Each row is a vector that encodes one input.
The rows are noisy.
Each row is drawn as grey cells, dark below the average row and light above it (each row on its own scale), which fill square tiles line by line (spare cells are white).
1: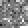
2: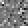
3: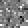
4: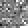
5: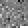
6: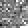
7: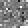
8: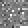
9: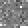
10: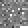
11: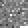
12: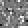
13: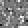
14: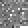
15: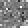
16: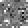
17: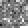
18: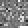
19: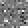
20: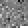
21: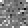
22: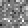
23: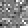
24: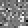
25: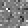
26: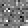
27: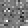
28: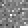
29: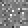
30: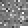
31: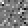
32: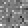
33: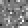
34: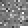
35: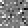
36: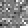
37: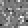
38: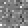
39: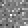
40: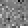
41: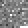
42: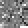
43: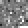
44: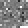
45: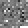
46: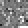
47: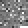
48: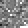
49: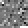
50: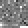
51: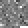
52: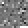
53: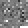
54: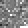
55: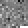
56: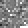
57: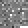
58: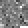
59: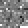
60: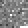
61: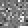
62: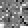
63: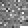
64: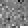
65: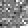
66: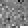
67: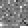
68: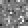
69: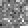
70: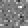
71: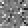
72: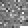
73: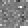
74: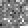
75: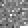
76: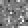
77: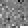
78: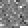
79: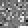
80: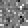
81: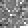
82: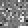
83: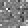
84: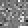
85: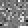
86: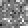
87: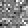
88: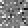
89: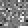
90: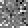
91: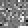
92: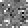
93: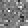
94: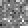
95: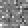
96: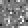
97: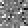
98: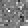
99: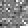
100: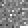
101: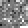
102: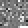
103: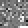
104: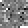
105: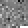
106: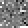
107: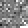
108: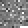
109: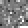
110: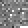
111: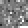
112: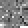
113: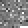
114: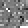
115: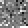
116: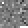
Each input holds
a list of up to two points on a 9-point circle.
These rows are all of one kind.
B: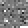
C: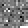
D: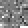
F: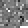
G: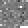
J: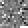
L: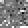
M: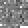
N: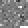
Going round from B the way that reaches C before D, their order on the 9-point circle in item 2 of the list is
B, C, F, J, D, M, G, L, N.
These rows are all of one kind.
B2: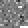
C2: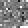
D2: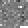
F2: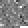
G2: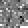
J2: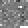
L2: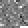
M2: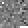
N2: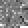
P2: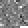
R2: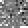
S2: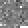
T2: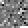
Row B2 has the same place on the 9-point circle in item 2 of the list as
F2, L2 and P2.
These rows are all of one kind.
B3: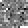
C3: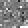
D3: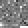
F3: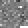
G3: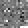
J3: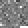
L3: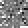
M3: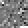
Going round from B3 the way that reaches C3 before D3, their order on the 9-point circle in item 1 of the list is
B3, G3, C3, F3, J3, D3, L3, M3.
